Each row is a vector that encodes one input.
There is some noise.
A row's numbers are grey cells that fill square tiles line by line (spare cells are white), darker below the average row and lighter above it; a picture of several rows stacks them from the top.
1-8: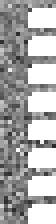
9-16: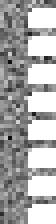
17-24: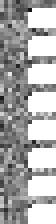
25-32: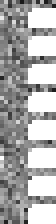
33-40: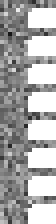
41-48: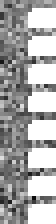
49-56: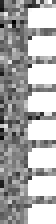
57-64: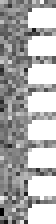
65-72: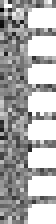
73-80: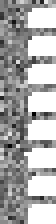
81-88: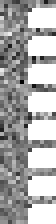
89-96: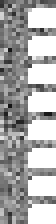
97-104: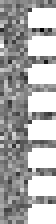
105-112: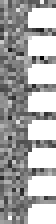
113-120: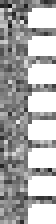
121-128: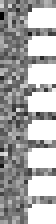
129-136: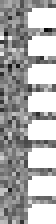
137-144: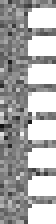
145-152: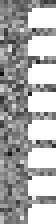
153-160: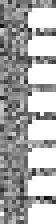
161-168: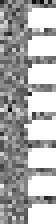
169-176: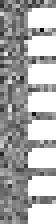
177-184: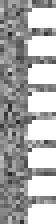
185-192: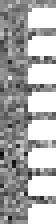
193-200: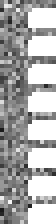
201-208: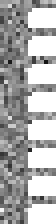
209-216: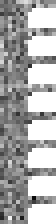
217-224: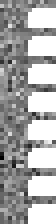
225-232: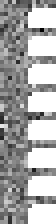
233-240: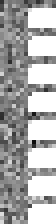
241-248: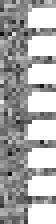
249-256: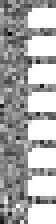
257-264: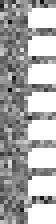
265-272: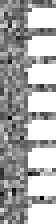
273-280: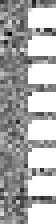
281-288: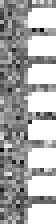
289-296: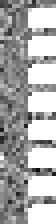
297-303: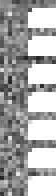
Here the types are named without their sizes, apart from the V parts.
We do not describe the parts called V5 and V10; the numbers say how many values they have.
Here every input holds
a label, a true/false value, a value of V5 and a value of V10.
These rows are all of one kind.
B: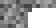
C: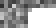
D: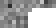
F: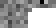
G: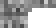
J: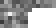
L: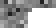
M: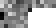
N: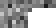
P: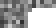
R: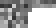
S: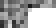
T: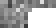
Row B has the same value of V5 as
C, R and S.
